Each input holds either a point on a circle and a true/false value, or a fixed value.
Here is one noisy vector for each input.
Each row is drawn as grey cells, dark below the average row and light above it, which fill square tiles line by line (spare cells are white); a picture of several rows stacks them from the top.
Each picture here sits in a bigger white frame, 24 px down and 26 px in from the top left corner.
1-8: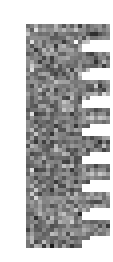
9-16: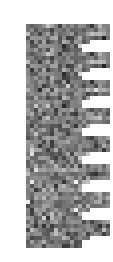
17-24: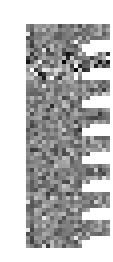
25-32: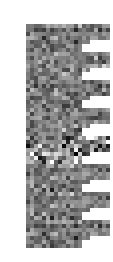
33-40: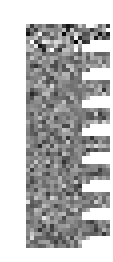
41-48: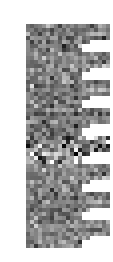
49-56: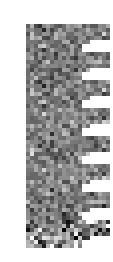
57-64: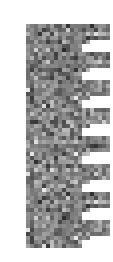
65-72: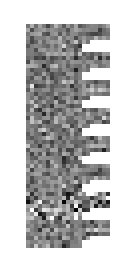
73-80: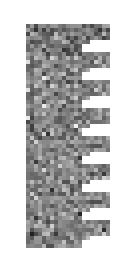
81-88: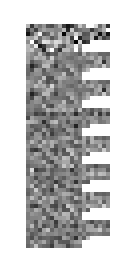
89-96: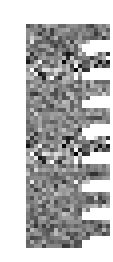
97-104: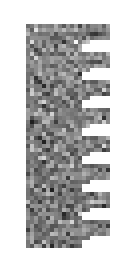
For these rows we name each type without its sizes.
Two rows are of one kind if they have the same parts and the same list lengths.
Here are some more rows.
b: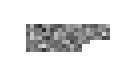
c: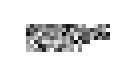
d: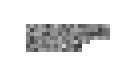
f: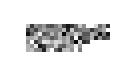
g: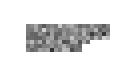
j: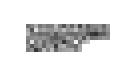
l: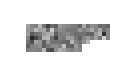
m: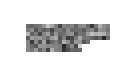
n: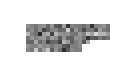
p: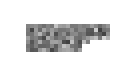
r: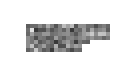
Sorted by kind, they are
b, d, g, j, l, m, n, p, r
c, f

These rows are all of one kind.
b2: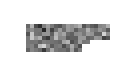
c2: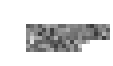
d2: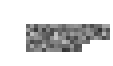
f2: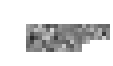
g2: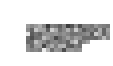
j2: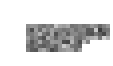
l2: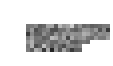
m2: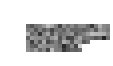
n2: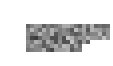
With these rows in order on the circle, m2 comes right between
c2 and g2.
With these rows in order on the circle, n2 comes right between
f2 and l2.
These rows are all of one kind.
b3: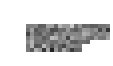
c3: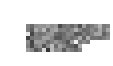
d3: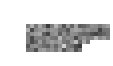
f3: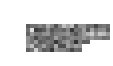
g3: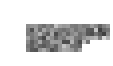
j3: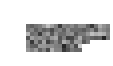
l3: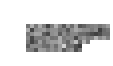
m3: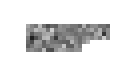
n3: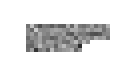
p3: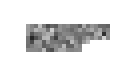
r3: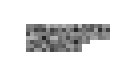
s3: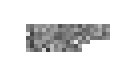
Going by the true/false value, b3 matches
f3, j3 and r3.
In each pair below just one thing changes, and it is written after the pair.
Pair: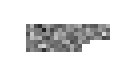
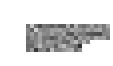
the true/false value
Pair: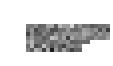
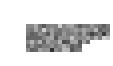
the true/false value
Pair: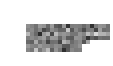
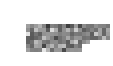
the true/false value
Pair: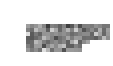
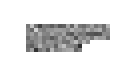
the place on the circle
